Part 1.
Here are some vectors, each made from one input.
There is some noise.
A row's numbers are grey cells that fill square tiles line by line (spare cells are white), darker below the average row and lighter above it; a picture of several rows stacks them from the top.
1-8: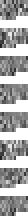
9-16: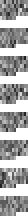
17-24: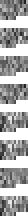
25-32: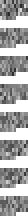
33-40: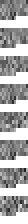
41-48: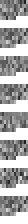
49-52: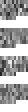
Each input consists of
a point on a 7-point line.
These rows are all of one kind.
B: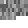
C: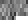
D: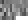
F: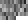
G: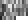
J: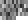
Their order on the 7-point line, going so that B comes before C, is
G, B, C, D, F, J.
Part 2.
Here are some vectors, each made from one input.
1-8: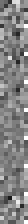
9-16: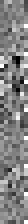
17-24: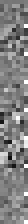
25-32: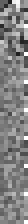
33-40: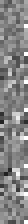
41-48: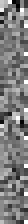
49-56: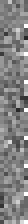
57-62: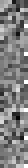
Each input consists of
a point on a 9-point line.
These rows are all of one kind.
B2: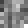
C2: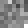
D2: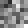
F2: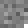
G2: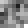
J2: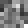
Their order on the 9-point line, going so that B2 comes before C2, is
J2, B2, C2, F2, G2, D2.
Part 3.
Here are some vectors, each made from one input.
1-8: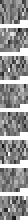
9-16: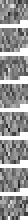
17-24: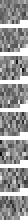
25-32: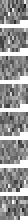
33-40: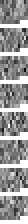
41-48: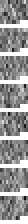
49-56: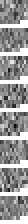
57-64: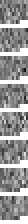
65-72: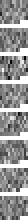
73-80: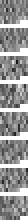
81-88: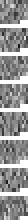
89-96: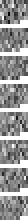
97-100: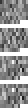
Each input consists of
a point on an 18-point circle.
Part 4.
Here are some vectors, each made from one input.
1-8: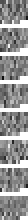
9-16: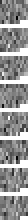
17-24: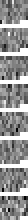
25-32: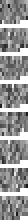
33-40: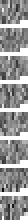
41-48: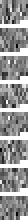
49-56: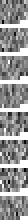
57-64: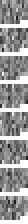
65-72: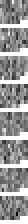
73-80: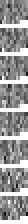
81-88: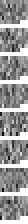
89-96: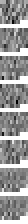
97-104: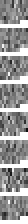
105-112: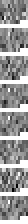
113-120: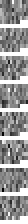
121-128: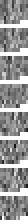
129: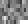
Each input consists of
either a point on an 18-point circle, or a fixed value.
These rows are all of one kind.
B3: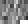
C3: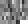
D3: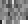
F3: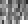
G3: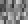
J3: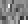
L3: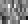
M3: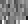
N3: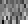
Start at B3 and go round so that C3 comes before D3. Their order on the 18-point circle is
B3, G3, C3, N3, F3, D3, M3, J3, L3.
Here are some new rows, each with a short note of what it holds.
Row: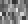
a fixed value
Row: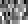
a fixed value
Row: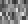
a fixed value
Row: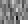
a point on an 18-point circle
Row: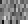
a point on an 18-point circle
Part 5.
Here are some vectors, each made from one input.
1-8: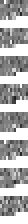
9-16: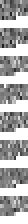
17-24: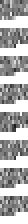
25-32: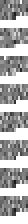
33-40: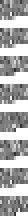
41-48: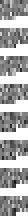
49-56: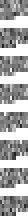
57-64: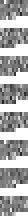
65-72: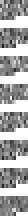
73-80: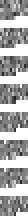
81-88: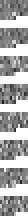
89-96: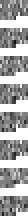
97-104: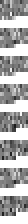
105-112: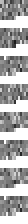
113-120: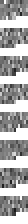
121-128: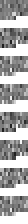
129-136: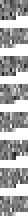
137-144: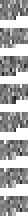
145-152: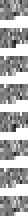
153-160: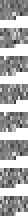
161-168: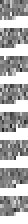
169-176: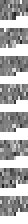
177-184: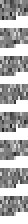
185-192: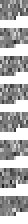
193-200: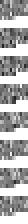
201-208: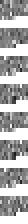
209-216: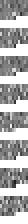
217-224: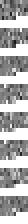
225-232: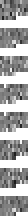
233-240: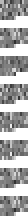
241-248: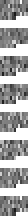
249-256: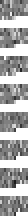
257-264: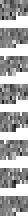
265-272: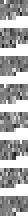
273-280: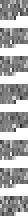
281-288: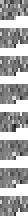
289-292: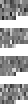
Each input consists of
three true/false values.
